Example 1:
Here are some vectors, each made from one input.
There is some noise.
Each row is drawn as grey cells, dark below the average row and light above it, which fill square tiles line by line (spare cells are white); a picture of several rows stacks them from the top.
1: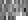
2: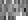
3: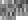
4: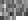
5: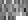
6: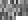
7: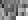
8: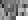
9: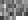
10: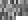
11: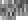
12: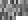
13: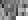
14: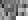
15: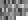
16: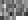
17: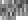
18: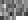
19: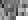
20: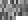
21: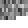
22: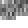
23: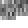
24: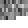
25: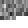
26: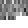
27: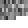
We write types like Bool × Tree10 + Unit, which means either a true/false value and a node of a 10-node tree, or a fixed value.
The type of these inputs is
Label6.
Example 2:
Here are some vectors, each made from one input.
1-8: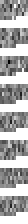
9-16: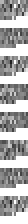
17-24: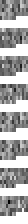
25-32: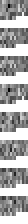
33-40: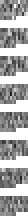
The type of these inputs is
Line9.
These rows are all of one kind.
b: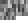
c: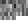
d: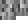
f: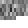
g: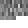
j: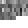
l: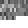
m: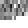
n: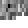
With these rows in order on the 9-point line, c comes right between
b and l.
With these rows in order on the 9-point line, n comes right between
g and j.
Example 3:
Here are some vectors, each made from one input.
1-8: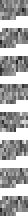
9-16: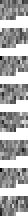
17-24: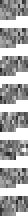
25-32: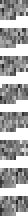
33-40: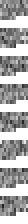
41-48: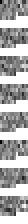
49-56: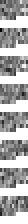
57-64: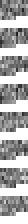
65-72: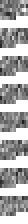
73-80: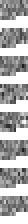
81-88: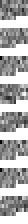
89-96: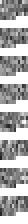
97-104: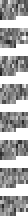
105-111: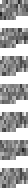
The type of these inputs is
Line14.
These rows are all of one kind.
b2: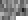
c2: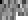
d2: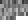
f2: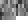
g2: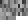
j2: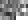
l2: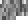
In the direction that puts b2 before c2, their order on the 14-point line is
f2, l2, b2, g2, c2, d2, j2.
